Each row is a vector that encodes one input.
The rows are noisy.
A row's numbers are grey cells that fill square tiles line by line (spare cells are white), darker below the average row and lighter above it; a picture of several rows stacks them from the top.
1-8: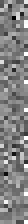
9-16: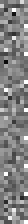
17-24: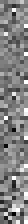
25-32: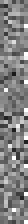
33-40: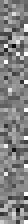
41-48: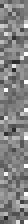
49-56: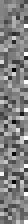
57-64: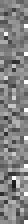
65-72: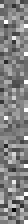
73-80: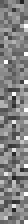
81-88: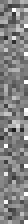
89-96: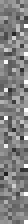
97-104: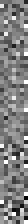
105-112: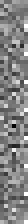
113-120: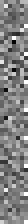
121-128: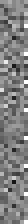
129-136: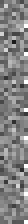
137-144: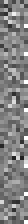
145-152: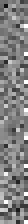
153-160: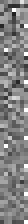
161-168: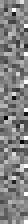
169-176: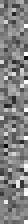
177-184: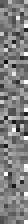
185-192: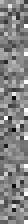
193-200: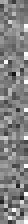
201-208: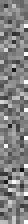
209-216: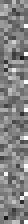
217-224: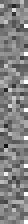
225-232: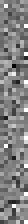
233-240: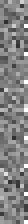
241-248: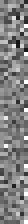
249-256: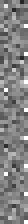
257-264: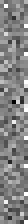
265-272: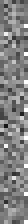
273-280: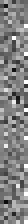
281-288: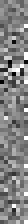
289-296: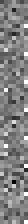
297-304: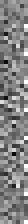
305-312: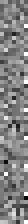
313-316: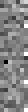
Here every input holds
a node of a 10-node tree, together with either a fixed value, or four true/false values.
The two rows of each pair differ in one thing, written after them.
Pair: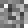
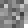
one of the four true/false values
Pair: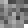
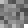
the node of the tree
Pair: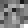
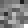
one of the four true/false values
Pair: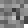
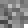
the node of the tree
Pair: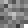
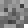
one of the four true/false values
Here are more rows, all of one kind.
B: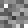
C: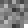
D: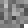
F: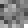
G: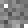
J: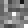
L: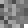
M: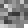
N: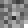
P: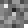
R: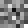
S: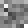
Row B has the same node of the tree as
G and N.
